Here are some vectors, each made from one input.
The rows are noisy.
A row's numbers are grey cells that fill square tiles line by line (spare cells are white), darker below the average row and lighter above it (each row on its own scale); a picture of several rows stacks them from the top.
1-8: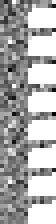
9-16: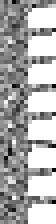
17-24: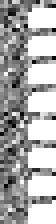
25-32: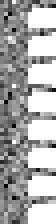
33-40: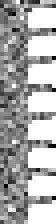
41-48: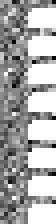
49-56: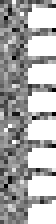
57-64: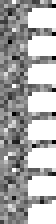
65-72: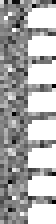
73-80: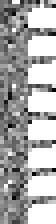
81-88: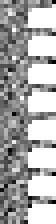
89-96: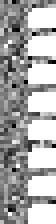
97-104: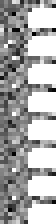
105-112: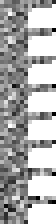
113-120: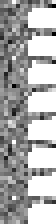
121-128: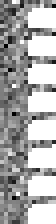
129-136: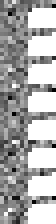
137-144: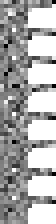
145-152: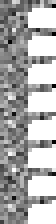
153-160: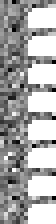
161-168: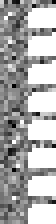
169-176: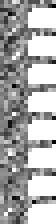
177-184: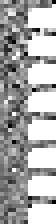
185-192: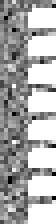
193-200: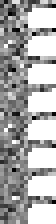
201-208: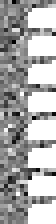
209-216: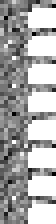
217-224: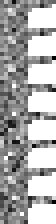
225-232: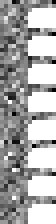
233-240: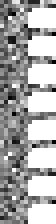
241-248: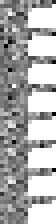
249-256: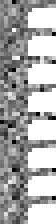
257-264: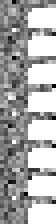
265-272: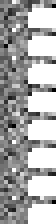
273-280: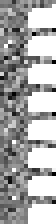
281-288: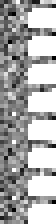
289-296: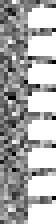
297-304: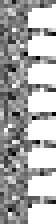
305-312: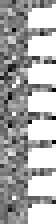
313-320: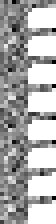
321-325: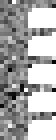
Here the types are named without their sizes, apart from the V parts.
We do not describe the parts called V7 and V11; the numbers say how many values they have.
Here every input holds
either a node of a tree, a value of V7 and a value of V11, or three true/false values.
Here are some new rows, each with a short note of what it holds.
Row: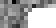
three true/false values
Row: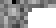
three true/false values
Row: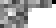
three true/false values
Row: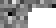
a node of a tree, a value of V7 and a value of V11
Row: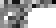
three true/false values
